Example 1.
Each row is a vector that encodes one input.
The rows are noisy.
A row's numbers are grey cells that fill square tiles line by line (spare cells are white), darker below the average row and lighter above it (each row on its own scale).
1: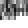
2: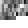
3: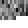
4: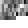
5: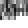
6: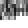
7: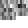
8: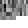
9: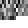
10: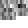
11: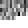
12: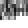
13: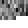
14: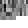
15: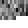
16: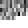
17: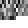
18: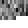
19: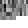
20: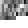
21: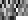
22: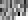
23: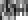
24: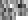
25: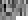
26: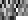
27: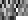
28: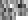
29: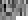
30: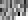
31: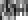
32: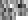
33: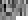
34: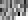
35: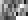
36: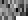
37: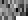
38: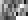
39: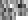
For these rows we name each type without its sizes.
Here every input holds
a label.
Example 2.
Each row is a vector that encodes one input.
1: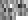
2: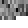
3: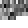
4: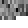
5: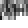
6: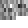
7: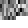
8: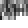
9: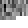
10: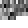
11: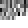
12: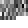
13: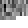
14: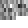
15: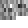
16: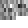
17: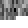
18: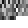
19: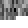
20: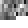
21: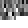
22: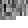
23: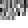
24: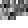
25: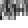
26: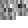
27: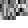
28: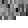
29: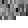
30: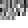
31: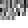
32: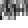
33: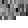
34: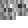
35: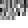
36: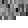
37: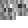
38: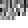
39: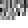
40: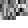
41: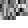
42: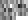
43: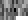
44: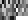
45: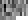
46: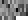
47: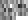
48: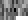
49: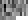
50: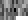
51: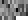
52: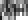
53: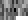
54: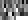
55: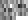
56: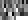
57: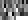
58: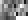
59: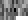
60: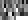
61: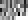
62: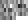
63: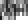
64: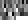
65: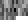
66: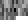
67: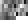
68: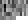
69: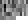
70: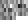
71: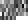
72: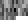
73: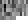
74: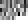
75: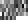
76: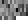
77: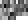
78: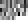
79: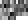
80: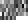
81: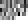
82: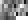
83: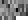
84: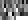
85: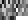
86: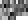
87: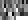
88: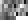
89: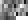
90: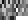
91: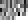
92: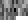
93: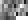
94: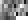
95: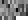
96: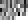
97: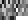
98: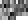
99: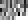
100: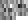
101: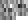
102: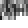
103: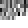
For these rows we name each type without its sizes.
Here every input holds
a label.
